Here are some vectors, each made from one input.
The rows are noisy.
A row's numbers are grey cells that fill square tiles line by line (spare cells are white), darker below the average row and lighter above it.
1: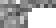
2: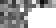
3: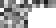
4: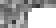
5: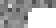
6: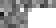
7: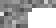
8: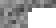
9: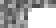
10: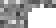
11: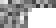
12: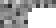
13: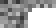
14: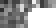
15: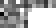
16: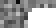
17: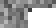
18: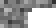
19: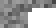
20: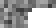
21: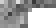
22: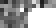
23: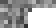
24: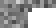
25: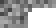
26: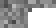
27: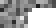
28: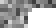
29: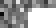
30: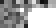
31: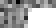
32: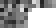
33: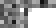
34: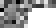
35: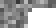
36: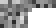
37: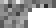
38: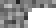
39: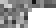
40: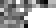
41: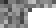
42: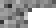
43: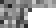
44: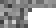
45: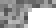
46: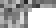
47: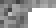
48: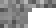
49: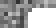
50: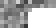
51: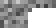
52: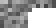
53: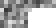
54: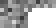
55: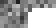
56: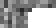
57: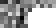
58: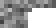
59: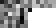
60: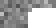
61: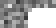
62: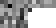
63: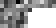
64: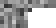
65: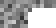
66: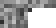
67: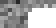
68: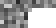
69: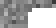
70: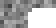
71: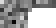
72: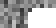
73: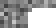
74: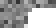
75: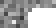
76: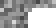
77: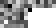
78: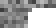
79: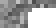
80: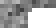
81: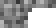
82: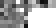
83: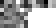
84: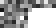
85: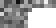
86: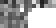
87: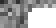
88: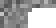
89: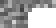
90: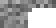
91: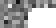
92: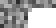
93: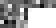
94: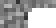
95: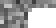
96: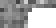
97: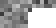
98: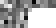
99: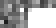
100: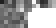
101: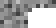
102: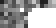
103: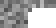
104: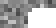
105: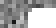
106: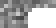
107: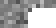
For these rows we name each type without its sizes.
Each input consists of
a point on a line, together with either a point on a line, or four true/false values.
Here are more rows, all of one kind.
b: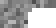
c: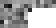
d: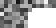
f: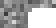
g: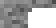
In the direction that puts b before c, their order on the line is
f, d, b, g, c.
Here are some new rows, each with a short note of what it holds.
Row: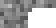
a point on a line and four true/false values
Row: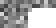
a point on a line and four true/false values
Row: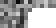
a point on a line and four true/false values
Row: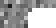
a point on a line and four true/false values
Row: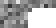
a point on a line and four true/false values
